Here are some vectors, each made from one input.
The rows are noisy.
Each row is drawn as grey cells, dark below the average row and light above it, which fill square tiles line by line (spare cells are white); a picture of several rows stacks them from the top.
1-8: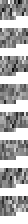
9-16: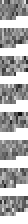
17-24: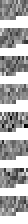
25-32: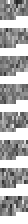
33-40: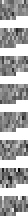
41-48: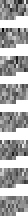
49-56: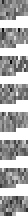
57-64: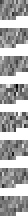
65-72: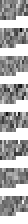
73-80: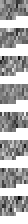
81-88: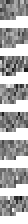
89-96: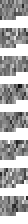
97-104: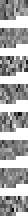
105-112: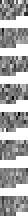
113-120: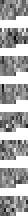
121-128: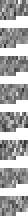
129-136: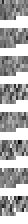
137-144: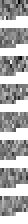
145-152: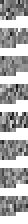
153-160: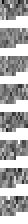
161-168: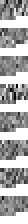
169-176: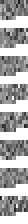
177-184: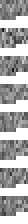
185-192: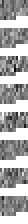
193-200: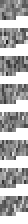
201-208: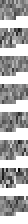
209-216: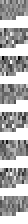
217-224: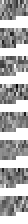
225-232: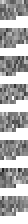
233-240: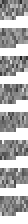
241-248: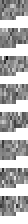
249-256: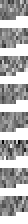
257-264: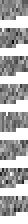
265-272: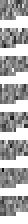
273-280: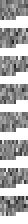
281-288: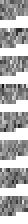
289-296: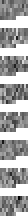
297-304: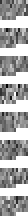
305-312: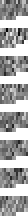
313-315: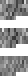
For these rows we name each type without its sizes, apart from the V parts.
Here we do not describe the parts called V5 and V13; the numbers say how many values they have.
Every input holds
two labels, together with either four true/false values and a value of V13, or a value of V5.
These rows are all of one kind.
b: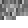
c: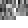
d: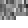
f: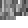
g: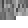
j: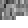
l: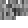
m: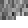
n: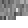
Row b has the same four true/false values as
g and l.
